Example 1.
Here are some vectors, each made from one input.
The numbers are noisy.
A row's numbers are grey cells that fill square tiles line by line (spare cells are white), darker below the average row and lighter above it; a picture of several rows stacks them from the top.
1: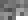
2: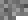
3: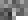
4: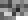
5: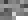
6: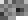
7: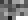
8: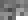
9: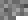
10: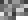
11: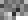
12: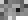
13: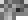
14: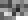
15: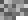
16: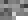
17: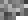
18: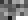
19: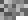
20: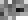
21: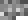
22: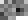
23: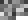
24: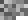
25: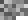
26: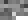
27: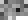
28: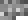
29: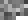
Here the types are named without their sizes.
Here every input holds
a point on each of two lines.
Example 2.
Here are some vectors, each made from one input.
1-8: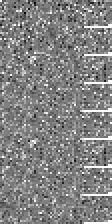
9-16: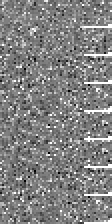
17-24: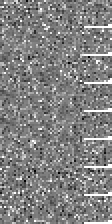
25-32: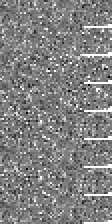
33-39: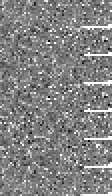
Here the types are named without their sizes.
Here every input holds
a label.
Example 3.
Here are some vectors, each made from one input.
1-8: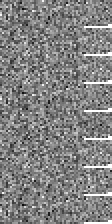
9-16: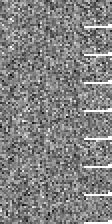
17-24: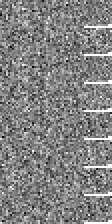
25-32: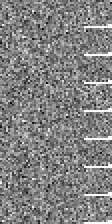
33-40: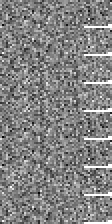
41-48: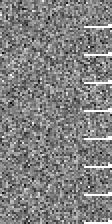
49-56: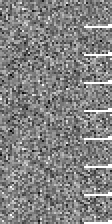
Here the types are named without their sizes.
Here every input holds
three true/false values.
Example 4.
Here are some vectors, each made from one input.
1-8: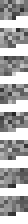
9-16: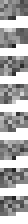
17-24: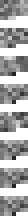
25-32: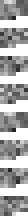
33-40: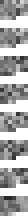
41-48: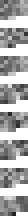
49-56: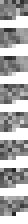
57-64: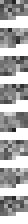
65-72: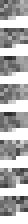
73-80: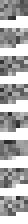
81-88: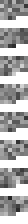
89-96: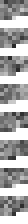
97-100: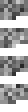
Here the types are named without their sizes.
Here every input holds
four true/false values.
